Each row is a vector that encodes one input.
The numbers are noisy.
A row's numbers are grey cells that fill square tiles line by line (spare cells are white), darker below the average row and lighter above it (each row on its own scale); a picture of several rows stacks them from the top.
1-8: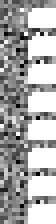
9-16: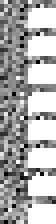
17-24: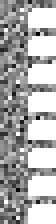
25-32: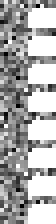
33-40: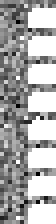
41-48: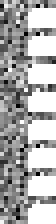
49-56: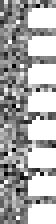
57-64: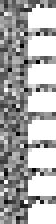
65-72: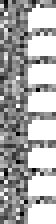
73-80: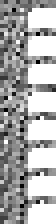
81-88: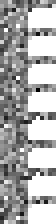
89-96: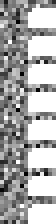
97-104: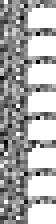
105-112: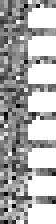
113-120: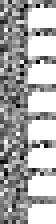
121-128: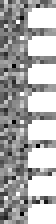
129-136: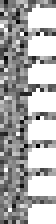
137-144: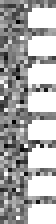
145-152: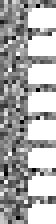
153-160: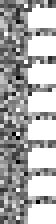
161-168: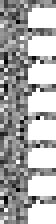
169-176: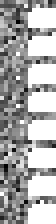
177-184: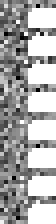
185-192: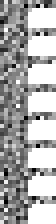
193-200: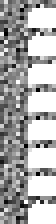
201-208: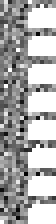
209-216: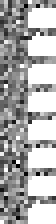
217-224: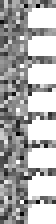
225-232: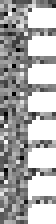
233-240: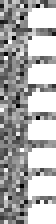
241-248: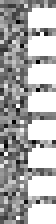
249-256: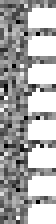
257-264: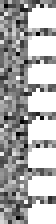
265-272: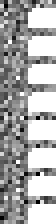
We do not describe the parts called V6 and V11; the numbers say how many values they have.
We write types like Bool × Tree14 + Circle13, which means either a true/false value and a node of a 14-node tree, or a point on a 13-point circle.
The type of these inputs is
Bool × Bool × Bool + Line7 × V11 + V6.
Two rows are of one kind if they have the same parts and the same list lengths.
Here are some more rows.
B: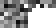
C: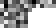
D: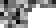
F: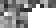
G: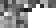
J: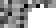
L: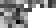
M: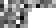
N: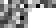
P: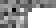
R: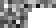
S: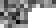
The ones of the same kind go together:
B, C, D, F, G, L, S
J, M, N, R
P

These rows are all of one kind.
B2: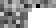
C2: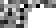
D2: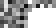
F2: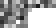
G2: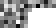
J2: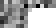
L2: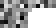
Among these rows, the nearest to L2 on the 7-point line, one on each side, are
C2 and G2.
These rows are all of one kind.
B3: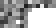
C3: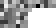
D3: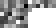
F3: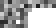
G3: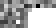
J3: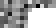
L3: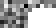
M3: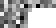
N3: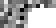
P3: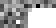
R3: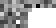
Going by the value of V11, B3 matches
F3, G3, P3 and R3.
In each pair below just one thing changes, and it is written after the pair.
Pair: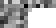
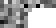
the place on the 7-point line
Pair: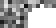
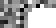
the value of V11
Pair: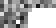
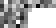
the place on the 7-point line
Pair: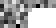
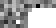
the value of V11
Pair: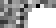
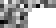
the value of V11
